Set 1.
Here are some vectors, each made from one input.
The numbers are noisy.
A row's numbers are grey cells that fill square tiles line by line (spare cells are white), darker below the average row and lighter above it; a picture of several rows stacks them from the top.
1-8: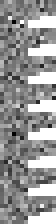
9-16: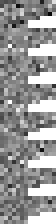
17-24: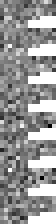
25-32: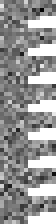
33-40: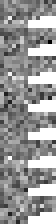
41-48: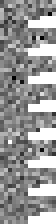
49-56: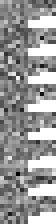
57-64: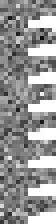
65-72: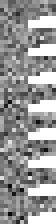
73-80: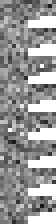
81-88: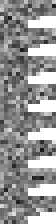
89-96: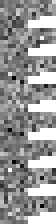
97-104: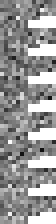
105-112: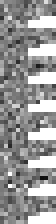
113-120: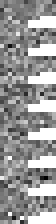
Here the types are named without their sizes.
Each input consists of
a point on a line, together with either a label, or a point on a line.
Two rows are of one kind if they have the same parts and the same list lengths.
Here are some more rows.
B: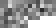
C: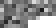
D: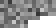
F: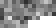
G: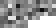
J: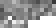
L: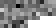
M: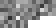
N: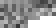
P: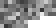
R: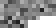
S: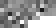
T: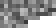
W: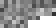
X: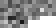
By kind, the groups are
B, C, G, L, P, R, S
D, F, J, M, N, T, W, X

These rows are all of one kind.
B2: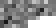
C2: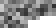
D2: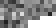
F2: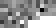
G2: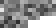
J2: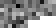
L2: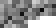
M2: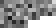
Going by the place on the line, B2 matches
D2 and G2.
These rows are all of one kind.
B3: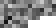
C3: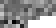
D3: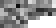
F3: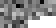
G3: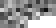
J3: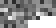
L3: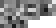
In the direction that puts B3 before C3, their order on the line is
B3, C3, D3, L3, F3, J3, G3.
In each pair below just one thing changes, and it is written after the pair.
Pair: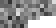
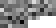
the label
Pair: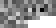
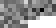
the place on the line
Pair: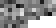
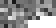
the place on the line
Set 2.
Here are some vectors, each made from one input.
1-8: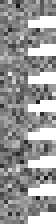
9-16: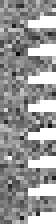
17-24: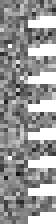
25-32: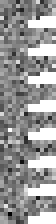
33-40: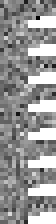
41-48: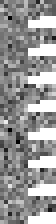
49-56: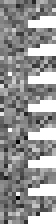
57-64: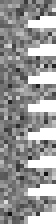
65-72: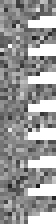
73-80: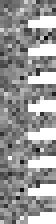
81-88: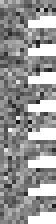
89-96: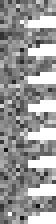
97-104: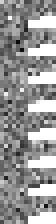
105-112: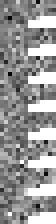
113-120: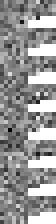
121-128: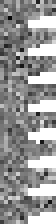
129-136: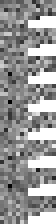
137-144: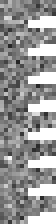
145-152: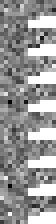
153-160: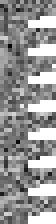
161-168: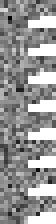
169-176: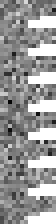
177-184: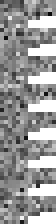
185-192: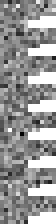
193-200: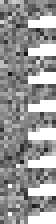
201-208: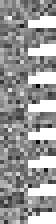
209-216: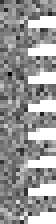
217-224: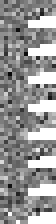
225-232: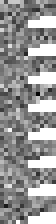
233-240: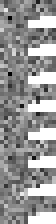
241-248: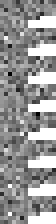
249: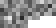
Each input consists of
one of 9 labels, together with either a point on an 8-point line, or a point on a 10-point line.
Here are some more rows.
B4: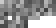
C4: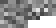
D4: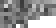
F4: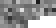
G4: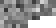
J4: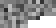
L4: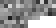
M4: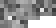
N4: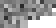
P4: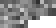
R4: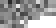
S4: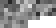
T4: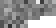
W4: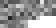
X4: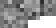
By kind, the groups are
B4, F4, L4, M4, P4, S4, W4
C4, D4, G4, J4, N4, R4, T4, X4

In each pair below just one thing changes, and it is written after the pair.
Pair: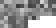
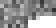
the label
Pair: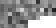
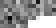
the place on the 10-point line
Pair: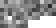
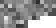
the place on the 10-point line
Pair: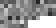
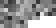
the label
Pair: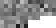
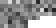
the label
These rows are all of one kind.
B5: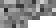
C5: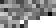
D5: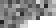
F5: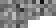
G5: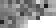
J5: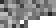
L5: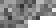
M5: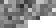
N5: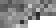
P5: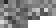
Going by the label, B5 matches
L5 and M5.
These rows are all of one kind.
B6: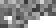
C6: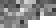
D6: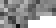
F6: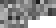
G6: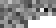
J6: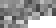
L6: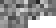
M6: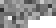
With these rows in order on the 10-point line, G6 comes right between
D6 and J6.
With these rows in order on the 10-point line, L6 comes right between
C6 and D6.
